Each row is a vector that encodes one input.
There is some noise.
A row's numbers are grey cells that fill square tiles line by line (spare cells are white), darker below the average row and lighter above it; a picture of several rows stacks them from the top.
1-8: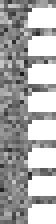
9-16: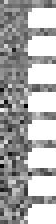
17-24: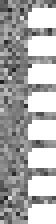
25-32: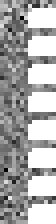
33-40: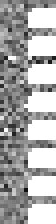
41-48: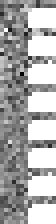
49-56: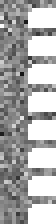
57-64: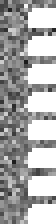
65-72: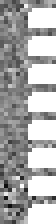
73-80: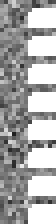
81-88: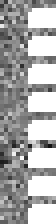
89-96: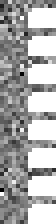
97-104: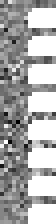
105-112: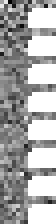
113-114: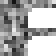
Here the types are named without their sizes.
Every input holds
either a label, or a node of a tree, or three true/false values.
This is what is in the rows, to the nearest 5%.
About 15% of them hold a label. About 45% of them hold a node of a tree. The rest hold three true/false values.
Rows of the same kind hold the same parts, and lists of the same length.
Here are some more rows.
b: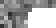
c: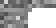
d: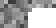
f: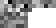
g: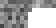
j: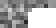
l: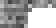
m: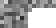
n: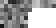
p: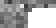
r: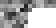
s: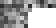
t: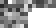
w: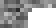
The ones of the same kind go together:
b, c, m, s, t
d, g, l, n, r, w
f, j, p

